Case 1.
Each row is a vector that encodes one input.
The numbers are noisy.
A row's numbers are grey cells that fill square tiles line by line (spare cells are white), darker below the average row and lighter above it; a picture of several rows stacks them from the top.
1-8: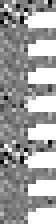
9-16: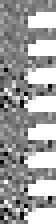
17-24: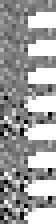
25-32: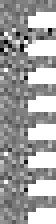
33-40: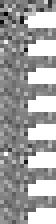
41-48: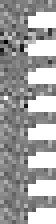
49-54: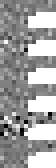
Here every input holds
a point on a 6-point line.
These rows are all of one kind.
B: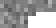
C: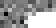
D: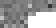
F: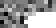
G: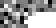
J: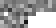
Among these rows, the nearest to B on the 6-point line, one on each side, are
D and J.
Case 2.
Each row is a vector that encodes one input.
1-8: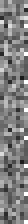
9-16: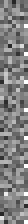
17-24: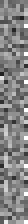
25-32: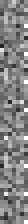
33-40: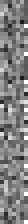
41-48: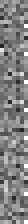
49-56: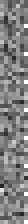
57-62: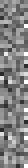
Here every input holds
a point on a 13-point line.
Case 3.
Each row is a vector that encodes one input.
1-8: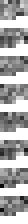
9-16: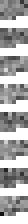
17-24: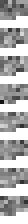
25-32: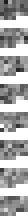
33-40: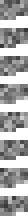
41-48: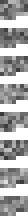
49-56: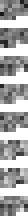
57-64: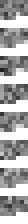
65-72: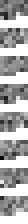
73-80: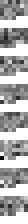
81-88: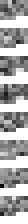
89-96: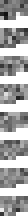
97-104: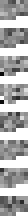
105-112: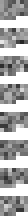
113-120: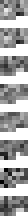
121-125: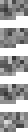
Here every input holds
a point on a 13-point line.
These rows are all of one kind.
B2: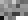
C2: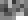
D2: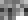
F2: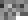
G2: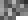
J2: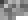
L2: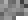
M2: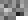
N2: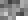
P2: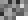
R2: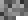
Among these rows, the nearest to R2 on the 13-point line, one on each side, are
L2 and N2.
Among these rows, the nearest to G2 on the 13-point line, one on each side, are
B2 and M2.
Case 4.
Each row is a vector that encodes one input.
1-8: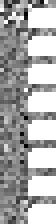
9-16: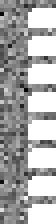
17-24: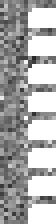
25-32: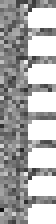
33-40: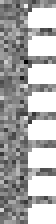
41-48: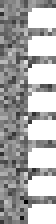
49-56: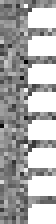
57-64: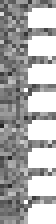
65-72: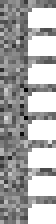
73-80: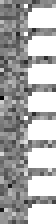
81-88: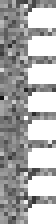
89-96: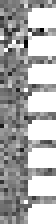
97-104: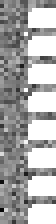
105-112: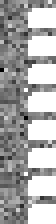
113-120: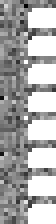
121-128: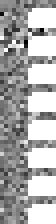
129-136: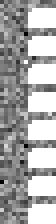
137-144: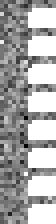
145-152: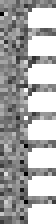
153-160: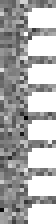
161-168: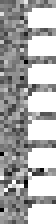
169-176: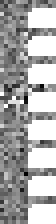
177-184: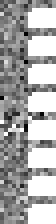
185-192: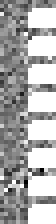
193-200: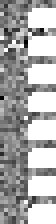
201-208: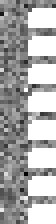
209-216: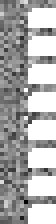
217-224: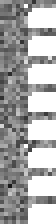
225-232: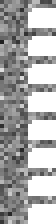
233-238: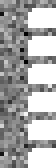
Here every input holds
either a point on a 9-point circle, or a fixed value.
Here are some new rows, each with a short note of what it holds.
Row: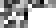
a fixed value
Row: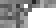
a point on a 9-point circle
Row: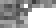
a point on a 9-point circle
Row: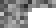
a point on a 9-point circle
